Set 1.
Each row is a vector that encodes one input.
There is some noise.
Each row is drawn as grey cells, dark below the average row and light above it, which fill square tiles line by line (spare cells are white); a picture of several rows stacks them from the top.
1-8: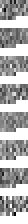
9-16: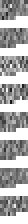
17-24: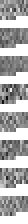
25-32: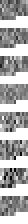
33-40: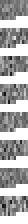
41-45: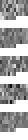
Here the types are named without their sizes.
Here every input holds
a node of a tree.
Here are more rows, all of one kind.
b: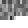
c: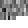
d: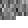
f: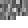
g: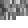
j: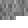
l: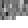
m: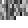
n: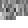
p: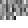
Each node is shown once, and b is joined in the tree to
d, j and l.
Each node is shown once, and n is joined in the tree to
m.
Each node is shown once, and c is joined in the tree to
g.
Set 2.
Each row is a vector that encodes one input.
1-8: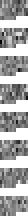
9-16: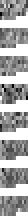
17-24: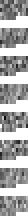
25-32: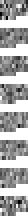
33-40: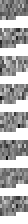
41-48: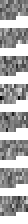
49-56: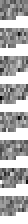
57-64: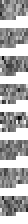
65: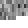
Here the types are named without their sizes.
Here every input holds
either a fixed value, or four true/false values.
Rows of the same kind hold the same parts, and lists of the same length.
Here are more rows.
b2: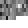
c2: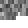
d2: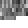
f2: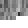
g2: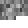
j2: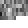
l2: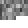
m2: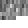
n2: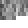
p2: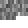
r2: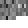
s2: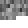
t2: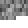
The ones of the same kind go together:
b2, c2, f2, g2, j2, l2, m2, n2, p2, r2, s2, t2
d2

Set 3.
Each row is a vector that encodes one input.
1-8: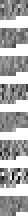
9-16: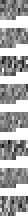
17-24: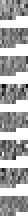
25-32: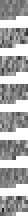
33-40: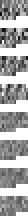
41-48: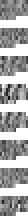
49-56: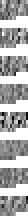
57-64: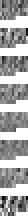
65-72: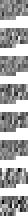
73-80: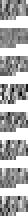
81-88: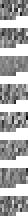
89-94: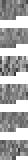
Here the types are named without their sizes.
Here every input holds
three true/false values.
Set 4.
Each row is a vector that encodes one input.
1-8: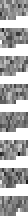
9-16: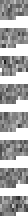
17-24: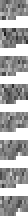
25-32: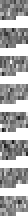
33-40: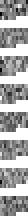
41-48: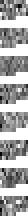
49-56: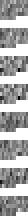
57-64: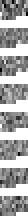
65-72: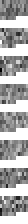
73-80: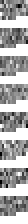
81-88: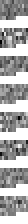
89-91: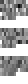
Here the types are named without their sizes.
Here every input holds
either a fixed value, or four true/false values.
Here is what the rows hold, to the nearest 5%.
About 5% of them hold a fixed value. The rest hold four true/false values.
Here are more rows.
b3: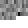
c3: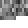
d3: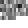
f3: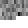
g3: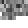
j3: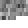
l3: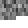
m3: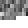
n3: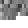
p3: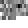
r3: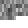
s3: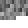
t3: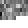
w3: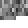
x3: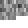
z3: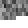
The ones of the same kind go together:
b3, d3, f3, g3, j3, l3, m3, n3, p3, r3, s3, t3, x3, z3
c3, w3

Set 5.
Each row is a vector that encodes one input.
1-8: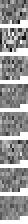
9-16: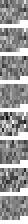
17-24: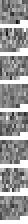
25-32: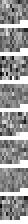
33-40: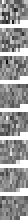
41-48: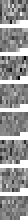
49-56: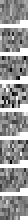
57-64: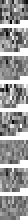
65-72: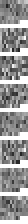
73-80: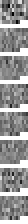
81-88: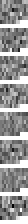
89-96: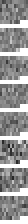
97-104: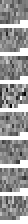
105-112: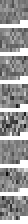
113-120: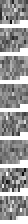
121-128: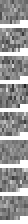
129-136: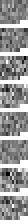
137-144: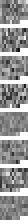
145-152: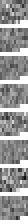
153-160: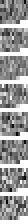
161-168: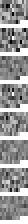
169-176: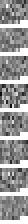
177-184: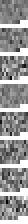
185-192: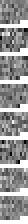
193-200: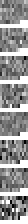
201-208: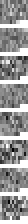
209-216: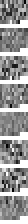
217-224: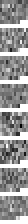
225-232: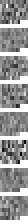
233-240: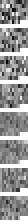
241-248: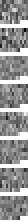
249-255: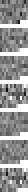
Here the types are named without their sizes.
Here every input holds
a label.
